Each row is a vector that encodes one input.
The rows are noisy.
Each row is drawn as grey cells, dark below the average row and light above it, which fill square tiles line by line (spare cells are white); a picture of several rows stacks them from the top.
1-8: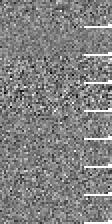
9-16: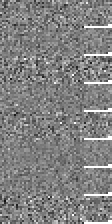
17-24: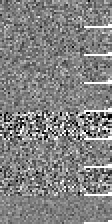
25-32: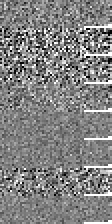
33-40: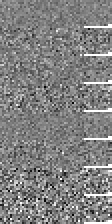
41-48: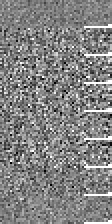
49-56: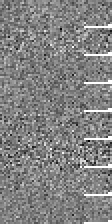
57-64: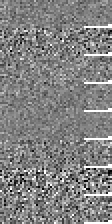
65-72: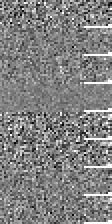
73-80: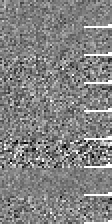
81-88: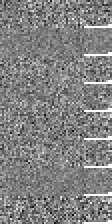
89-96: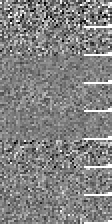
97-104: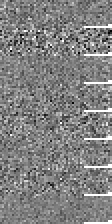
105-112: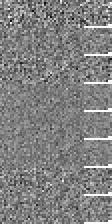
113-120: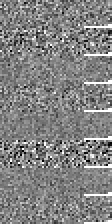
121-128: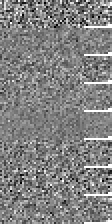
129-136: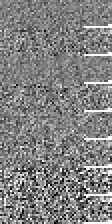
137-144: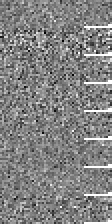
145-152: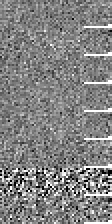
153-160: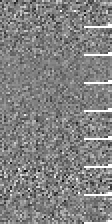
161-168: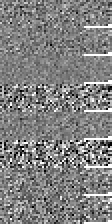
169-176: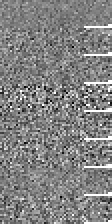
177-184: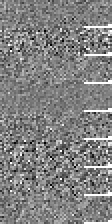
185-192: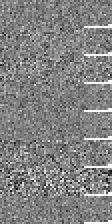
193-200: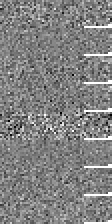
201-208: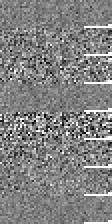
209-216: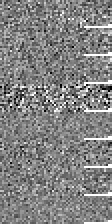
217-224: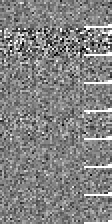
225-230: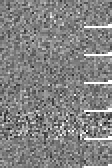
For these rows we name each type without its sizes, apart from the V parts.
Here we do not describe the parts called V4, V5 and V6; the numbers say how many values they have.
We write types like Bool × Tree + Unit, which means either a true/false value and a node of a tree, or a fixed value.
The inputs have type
Label + Line × (Line + V6) + V4 × V5.
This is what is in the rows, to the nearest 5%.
About 20% of them hold a label. About 55% of them hold a point on a line, together with either a point on a line, or a value of V6. The rest hold a value of V4 and a value of V5.
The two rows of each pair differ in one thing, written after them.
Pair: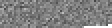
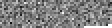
the value of V6
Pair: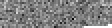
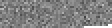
the place on the line
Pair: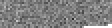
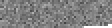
the place on the line
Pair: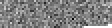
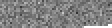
the value of V6
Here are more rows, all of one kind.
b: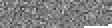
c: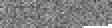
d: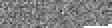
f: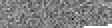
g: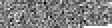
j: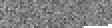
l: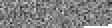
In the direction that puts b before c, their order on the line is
f, b, l, j, c, d, g.
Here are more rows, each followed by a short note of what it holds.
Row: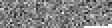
a point on each of two lines
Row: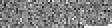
a label
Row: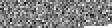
a value of V4 and a value of V5
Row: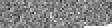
a value of V4 and a value of V5
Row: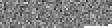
a point on a line and a value of V6
